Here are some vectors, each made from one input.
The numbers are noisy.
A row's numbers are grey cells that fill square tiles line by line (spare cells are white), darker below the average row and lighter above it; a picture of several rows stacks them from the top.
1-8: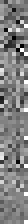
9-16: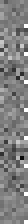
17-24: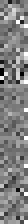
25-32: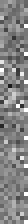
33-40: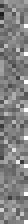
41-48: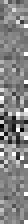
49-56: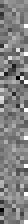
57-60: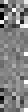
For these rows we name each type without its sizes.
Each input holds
a true/false value, together with either a fixed value, or a node of a tree.
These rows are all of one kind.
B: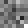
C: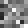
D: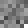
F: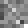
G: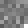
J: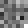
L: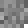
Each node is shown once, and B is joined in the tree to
D, F and L.
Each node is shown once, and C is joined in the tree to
D.
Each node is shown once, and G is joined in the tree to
L.
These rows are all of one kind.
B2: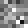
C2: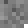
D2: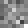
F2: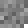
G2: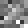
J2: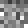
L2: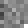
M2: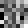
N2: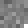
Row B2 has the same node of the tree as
F2 and J2.
